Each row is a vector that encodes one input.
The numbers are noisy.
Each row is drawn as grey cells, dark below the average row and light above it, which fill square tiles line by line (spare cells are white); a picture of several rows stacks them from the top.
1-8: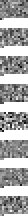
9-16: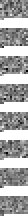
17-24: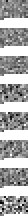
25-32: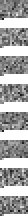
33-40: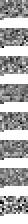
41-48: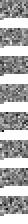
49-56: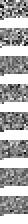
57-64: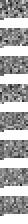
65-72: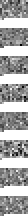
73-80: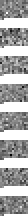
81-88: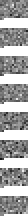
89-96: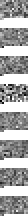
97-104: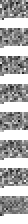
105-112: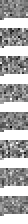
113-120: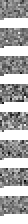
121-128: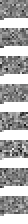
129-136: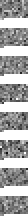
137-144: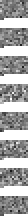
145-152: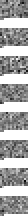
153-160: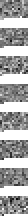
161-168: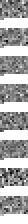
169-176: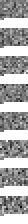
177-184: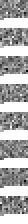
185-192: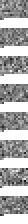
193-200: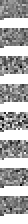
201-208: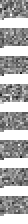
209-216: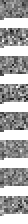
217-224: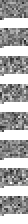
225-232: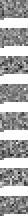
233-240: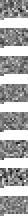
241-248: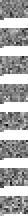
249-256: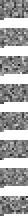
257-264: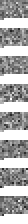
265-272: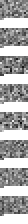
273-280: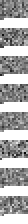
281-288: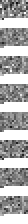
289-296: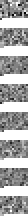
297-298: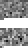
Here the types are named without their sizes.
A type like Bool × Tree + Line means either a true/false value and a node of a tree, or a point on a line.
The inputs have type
List((Circle + Unit) × Line).
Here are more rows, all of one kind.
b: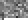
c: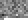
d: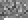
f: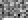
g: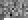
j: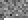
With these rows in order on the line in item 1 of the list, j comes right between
c and d.
